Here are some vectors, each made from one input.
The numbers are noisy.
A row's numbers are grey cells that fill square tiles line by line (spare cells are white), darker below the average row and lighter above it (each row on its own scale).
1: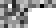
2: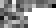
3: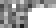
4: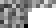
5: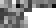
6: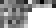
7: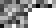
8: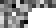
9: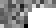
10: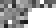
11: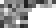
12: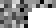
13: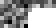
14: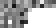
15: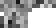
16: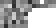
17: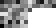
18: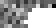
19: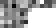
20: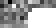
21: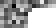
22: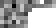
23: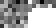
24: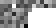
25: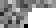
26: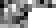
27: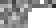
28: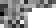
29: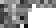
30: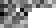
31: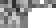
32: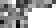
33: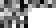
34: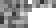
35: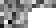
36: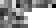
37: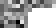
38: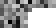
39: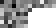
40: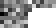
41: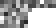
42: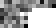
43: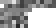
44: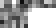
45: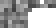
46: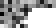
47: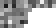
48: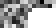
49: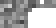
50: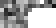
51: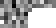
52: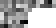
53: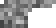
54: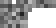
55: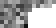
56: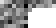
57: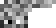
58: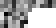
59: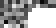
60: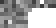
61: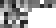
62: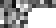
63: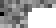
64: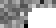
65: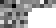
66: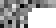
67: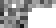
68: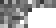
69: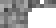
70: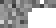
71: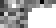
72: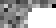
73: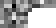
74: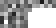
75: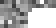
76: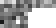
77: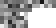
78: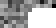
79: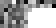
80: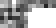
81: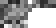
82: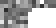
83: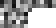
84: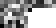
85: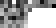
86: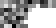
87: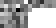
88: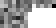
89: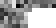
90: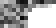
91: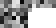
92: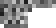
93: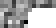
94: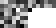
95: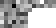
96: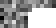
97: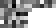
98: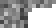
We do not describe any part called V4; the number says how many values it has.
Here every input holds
either three labels (each one of 5), or two values of V4.
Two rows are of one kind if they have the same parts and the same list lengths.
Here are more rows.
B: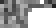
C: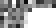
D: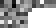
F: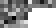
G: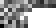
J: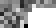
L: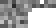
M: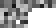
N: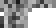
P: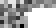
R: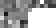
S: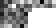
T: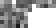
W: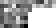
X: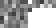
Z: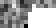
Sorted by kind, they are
B, D, L, M, R
C, F, G, J, N, P, S, T, W, X, Z

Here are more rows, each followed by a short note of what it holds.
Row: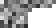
three labels (each one of 5)
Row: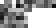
three labels (each one of 5)
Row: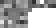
two values of V4
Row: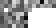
three labels (each one of 5)
